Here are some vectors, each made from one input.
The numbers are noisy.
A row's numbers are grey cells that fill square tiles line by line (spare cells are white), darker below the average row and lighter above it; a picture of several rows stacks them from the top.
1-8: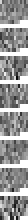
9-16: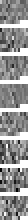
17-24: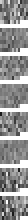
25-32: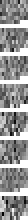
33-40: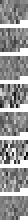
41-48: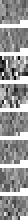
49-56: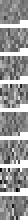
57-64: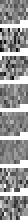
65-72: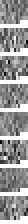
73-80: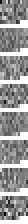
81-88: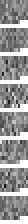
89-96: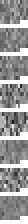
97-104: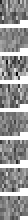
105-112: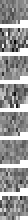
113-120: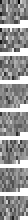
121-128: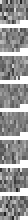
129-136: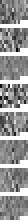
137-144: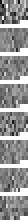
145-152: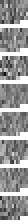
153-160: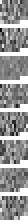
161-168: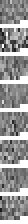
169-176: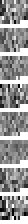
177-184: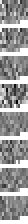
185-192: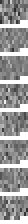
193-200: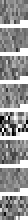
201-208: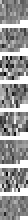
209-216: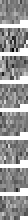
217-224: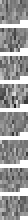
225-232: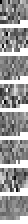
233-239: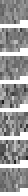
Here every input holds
a point on an 8-point circle, together with a list of up to two points on an 11-point line.
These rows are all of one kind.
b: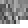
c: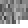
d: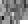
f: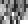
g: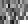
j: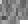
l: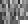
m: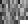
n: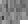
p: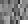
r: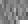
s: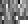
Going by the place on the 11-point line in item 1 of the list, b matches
f, g and r.
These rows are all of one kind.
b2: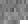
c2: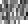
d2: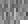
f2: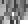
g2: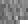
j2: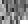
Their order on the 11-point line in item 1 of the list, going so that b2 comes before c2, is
g2, d2, b2, j2, f2, c2.
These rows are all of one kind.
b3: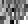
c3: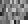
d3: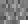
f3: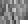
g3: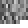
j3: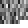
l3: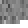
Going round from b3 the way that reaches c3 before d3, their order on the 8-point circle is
b3, f3, l3, c3, d3, g3, j3.
